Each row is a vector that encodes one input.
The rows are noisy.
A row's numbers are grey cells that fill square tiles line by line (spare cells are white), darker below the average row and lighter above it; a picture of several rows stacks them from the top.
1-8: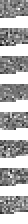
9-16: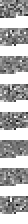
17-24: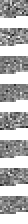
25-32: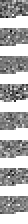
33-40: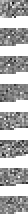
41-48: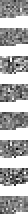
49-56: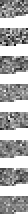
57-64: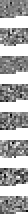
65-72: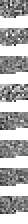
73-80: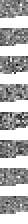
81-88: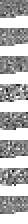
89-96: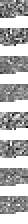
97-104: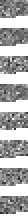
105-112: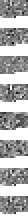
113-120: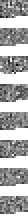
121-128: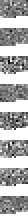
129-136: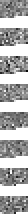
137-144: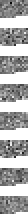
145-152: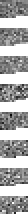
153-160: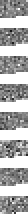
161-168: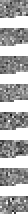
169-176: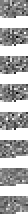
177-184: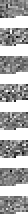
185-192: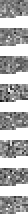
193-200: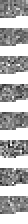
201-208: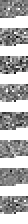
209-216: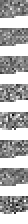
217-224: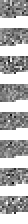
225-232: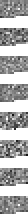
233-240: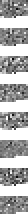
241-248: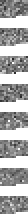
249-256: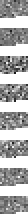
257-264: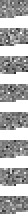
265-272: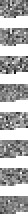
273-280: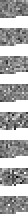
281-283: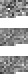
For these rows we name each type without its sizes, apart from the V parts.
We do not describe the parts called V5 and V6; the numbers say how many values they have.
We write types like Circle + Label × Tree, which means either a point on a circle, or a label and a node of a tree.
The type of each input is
(Bool × Bool × Bool + Tree) × V6 + Line + V5.
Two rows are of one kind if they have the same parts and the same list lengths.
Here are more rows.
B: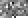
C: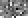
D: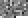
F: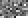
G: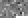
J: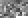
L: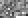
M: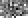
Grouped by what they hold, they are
B
C, D, F, M
G, J
L

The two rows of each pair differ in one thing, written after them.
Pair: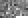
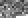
the value of V6
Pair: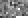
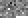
the value of V6
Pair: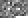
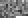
the value of V6
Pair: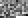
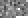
the value of V6
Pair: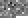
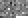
the node of the tree
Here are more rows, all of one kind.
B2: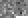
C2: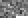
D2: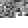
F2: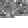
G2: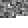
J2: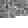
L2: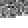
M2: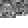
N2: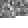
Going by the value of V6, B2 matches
C2, G2 and M2.
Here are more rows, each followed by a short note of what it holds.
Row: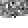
a value of V5
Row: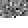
a point on a line
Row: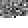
a point on a line
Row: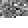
a point on a line
